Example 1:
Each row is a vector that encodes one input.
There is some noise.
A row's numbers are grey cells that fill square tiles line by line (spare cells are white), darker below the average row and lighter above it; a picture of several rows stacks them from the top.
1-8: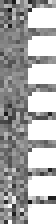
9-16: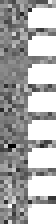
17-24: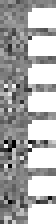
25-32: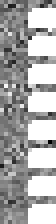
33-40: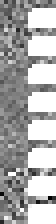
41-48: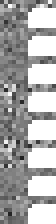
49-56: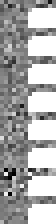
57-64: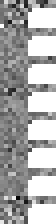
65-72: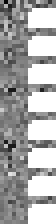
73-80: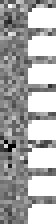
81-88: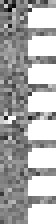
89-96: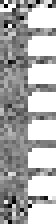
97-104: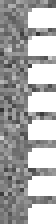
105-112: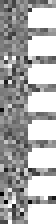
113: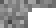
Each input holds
a list of up to two points on a 12-point line.
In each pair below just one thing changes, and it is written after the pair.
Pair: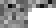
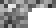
the place on the 12-point line in item 1 of the list
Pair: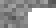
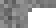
the place on the 12-point line in item 2 of the list
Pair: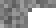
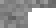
the place on the 12-point line in item 2 of the list
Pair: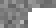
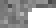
the place on the 12-point line in item 1 of the list
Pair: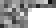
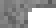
the place on the 12-point line in item 2 of the list
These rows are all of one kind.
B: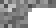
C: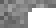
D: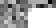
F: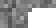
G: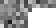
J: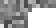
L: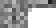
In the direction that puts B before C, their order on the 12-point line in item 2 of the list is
D, L, G, F, J, B, C.
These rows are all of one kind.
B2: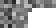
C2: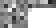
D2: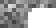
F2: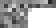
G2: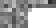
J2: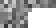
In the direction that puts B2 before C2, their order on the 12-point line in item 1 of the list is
J2, B2, D2, F2, G2, C2.
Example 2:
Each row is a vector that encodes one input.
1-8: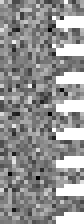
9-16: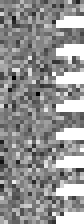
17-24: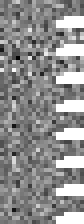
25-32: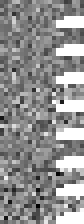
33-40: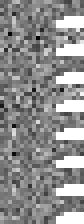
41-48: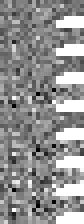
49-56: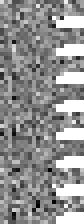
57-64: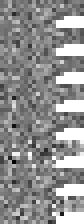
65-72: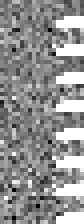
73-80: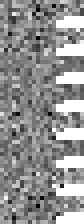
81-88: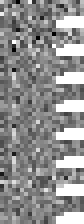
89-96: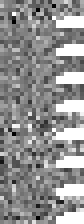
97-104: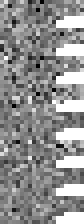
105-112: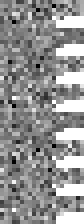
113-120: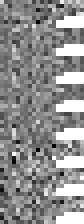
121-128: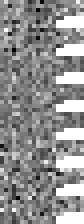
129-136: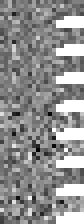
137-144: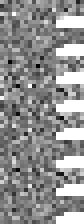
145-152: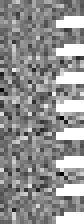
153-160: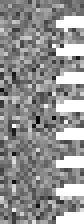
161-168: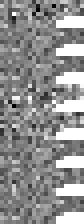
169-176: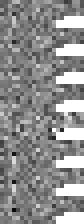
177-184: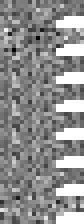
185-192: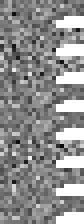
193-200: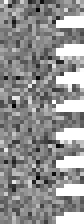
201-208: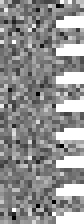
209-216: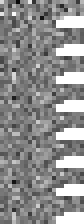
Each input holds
a point on an 11-point line, together with either a fixed value, or a node of a 13-node tree.
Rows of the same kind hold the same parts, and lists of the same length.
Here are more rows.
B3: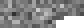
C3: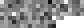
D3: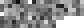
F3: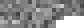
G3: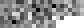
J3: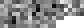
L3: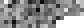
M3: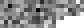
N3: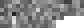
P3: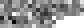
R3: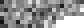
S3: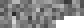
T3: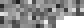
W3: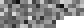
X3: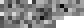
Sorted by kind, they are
B3, F3, N3, S3
C3, D3, G3, J3, L3, M3, P3, R3, T3, W3, X3

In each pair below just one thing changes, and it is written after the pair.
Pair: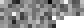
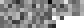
the place on the 11-point line
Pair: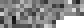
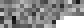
the place on the 11-point line
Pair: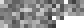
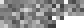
the place on the 11-point line
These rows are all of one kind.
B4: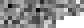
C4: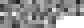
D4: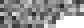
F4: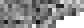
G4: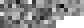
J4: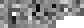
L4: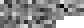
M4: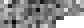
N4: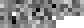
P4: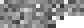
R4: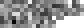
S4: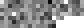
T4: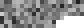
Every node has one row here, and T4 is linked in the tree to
D4.
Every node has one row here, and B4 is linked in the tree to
M4.
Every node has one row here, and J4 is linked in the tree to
N4.
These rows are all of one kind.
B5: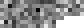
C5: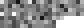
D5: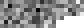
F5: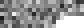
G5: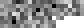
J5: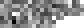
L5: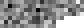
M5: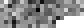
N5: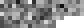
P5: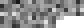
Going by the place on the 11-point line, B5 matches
J5 and P5.
